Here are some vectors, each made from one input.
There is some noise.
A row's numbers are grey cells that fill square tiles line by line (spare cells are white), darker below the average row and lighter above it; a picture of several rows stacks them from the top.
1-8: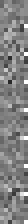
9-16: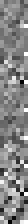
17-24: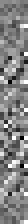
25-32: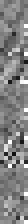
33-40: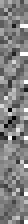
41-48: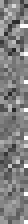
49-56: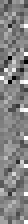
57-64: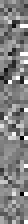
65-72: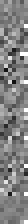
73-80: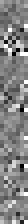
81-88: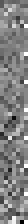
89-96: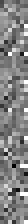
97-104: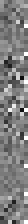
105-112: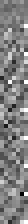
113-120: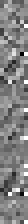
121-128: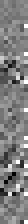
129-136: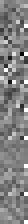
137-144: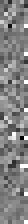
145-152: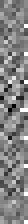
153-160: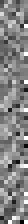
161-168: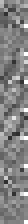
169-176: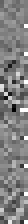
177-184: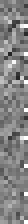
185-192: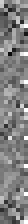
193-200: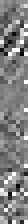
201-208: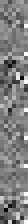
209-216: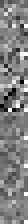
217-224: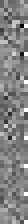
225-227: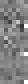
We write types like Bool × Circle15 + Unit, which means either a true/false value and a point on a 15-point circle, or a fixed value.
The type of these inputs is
Line5.
